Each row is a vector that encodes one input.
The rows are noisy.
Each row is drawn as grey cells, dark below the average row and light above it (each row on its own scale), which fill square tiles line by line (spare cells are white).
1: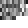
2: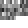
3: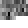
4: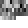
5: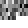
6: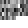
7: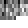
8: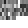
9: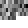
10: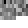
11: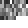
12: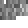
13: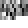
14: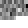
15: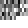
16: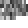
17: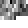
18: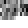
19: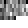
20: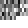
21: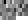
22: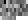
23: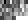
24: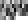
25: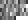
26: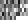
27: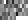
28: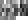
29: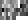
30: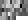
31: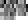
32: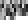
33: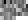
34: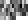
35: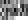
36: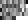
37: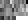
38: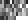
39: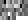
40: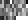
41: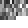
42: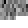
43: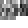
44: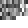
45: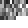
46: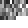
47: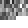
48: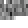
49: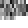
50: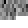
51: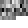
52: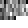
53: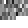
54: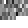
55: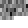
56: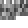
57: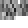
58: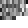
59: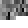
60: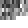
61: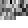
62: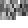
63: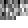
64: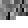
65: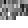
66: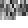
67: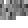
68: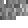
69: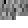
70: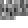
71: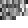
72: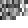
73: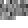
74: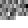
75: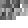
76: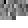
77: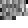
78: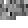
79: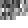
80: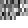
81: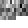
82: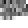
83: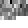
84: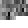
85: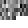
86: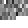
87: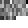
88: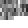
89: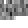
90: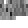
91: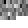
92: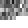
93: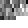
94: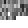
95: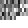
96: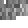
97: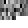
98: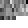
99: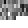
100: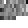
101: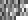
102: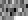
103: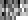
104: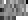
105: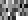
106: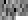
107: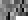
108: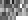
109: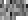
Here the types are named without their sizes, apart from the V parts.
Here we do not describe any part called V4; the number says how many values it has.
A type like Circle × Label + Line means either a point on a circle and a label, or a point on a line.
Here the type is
List(Bool × V4).
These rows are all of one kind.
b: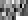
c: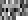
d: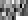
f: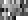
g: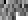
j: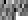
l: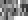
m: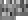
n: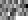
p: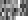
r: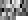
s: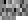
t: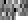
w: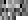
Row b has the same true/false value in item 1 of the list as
d, f, m and r.
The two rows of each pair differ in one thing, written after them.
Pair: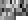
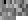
the true/false value in item 1 of the list
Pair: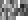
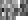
the true/false value in item 2 of the list
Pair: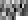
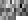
the value of V4 in item 1 of the list
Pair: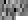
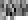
the true/false value in item 1 of the list
